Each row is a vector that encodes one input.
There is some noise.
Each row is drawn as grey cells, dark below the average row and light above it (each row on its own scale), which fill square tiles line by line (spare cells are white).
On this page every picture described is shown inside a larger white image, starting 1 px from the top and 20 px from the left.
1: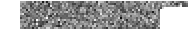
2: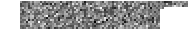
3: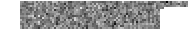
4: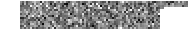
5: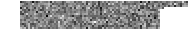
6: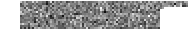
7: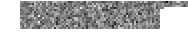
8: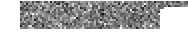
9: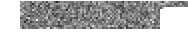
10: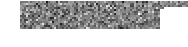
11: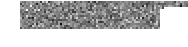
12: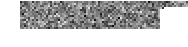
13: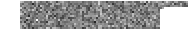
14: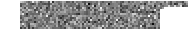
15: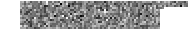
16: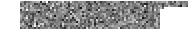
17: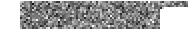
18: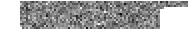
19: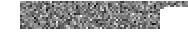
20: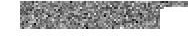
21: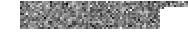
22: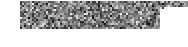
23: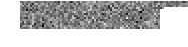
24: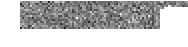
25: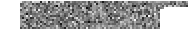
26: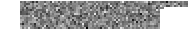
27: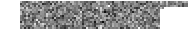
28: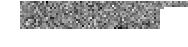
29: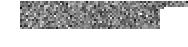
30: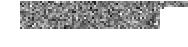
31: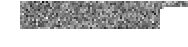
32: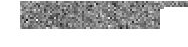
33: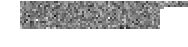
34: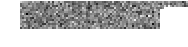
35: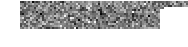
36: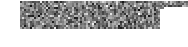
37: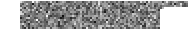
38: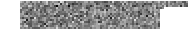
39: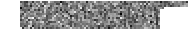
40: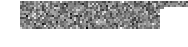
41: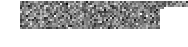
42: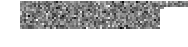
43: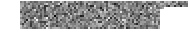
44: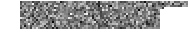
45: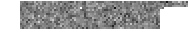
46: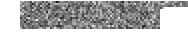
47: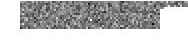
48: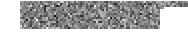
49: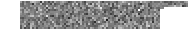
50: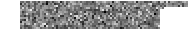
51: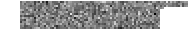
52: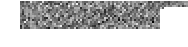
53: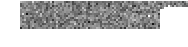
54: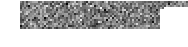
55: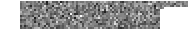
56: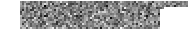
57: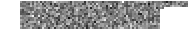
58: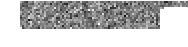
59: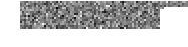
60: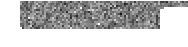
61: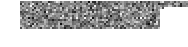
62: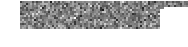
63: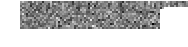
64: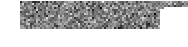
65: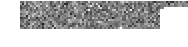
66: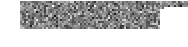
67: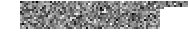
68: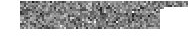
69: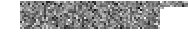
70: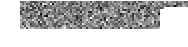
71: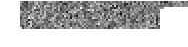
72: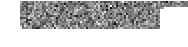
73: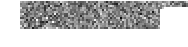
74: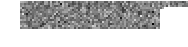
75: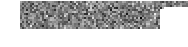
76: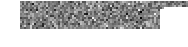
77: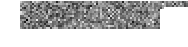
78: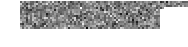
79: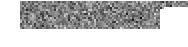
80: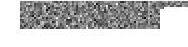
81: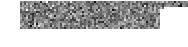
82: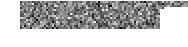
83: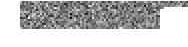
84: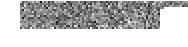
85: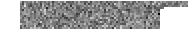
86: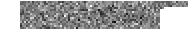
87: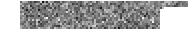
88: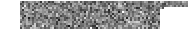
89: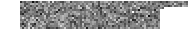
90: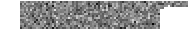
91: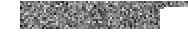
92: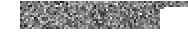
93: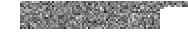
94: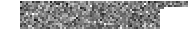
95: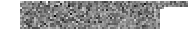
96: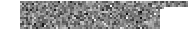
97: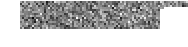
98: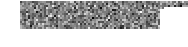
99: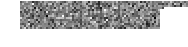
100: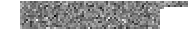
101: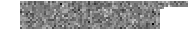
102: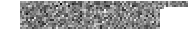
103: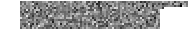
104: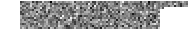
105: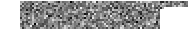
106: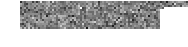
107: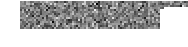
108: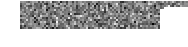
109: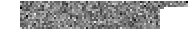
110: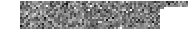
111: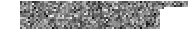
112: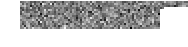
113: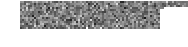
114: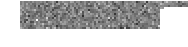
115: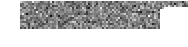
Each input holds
either a point on an 8-point circle, or a fixed value, or three true/false values.
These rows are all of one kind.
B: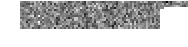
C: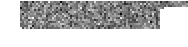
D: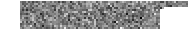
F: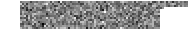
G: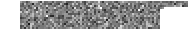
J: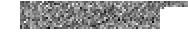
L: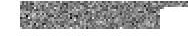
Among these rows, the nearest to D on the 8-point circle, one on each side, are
B and J.
